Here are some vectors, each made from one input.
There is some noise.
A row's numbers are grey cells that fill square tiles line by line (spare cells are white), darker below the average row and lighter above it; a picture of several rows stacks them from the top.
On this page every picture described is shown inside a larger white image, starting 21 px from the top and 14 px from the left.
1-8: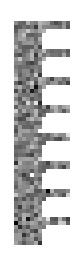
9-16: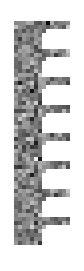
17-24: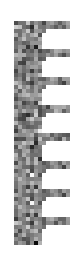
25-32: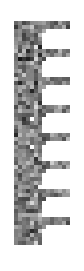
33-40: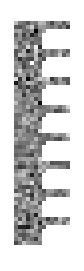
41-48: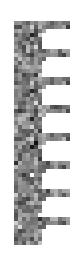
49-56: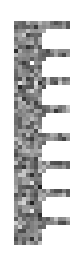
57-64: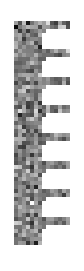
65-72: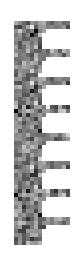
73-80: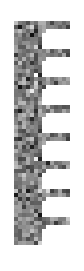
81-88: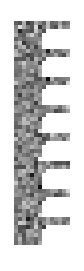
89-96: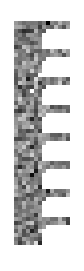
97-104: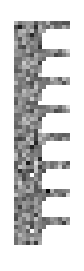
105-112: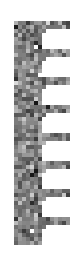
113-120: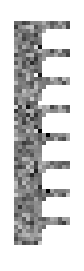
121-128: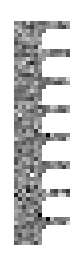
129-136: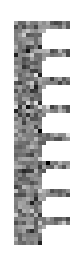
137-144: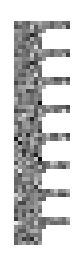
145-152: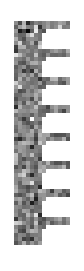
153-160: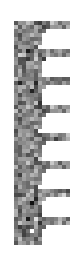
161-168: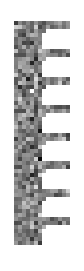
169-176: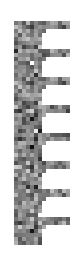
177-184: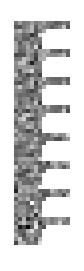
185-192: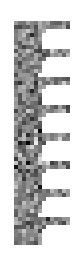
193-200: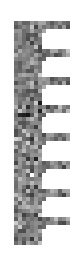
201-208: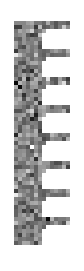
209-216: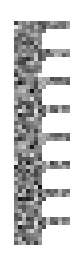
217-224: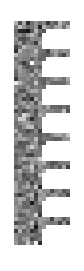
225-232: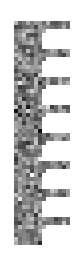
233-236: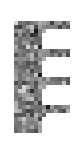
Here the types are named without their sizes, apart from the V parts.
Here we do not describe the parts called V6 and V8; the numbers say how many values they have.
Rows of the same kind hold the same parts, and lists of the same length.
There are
2 kinds of row.
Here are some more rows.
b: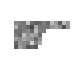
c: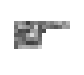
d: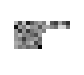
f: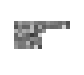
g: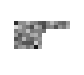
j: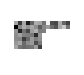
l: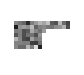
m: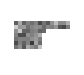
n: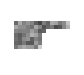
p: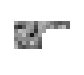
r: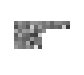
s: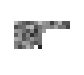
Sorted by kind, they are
b, c, g, m, n
d, f, j, l, p, r, s

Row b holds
a point on a line and a value of V6.
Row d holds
a point on each of two lines and a value of V8.
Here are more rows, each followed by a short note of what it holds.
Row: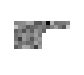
a point on a line and a value of V6
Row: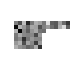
a point on each of two lines and a value of V8
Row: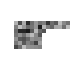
a point on a line and a value of V6
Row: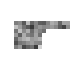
a point on a line and a value of V6
